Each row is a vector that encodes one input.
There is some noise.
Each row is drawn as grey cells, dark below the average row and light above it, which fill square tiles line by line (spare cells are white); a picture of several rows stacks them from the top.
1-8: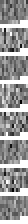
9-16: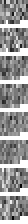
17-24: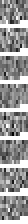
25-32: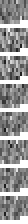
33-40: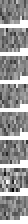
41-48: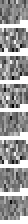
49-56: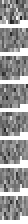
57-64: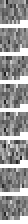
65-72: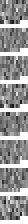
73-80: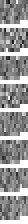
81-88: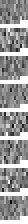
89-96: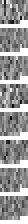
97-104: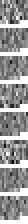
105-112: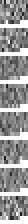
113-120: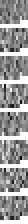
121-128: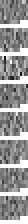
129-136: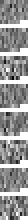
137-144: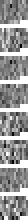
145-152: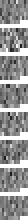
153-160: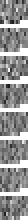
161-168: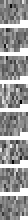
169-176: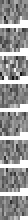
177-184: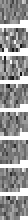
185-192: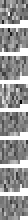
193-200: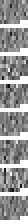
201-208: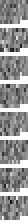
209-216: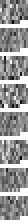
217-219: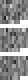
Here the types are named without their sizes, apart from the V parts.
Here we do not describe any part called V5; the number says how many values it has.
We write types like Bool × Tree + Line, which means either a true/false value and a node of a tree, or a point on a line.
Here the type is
(Bool × Bool × Bool + V5) × Line + Label.
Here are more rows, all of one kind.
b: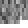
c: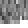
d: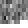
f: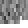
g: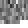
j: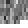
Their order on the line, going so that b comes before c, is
b, f, c, g, d, j.
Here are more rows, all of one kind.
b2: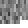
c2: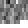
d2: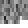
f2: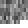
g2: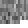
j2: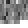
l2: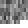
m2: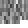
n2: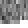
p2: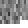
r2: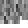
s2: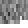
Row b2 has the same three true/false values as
f2, g2, l2 and p2.
